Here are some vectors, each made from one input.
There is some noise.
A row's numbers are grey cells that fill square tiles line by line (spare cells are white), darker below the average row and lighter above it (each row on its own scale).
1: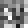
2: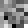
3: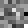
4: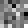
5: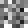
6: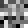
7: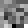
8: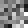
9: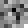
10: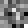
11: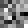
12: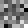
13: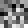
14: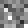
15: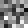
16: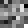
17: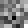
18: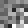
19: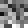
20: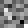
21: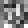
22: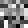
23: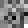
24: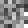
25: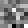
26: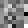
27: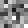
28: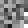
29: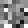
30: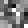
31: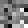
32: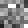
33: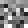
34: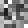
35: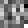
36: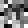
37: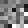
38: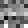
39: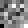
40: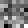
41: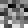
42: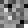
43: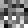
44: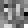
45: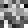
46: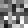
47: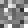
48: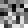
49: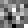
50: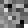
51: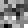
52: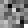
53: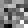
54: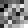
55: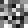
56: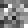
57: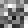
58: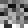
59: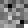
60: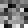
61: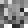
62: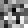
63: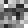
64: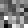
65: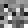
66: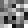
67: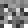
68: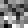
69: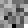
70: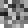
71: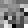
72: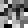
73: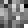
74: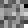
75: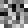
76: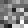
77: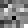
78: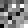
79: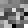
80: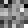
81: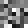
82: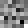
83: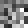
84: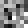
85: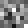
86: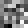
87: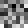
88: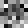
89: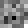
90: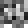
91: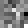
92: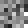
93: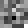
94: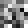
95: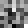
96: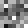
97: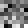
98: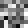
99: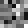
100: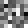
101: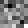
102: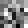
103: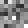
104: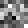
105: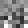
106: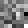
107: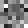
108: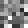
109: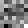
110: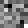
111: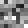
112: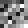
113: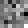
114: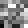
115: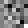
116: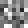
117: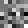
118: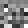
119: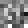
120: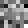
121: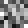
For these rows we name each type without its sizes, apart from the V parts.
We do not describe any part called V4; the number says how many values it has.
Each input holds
a list of items, each a true/false value and a value of V4.
